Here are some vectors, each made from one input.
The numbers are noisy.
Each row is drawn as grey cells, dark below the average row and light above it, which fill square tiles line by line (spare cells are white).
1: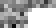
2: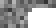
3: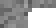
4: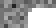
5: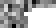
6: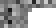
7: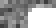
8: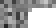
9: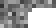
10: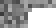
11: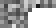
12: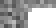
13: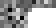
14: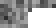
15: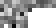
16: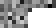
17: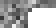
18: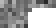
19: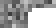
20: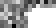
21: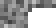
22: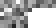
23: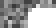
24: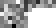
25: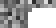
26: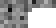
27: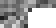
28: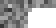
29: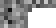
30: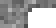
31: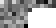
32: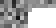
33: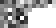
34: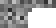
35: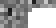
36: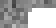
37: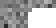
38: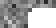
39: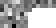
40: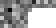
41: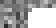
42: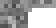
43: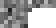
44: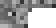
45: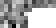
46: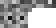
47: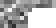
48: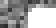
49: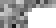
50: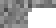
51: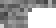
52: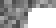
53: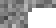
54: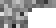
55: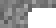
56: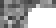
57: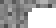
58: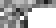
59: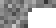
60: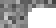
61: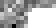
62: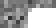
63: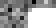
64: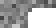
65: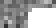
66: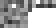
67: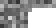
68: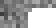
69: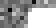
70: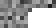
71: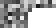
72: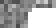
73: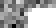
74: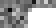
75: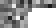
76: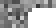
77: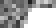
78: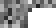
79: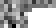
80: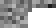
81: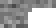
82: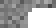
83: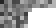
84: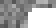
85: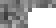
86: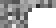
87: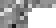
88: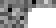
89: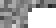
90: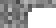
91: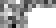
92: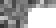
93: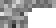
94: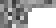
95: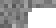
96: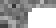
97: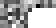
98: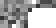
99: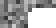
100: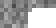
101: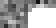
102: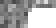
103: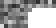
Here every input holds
a true/false value, together with either a fixed value, or a node of an 11-node tree.
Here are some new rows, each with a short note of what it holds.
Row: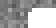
a node of an 11-node tree and a true/false value
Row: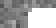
a node of an 11-node tree and a true/false value
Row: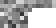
a node of an 11-node tree and a true/false value
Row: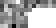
a node of an 11-node tree and a true/false value
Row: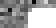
a true/false value
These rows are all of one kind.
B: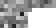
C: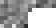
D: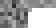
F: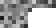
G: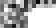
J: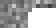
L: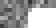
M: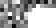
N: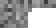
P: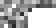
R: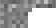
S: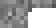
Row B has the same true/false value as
G, M and P.
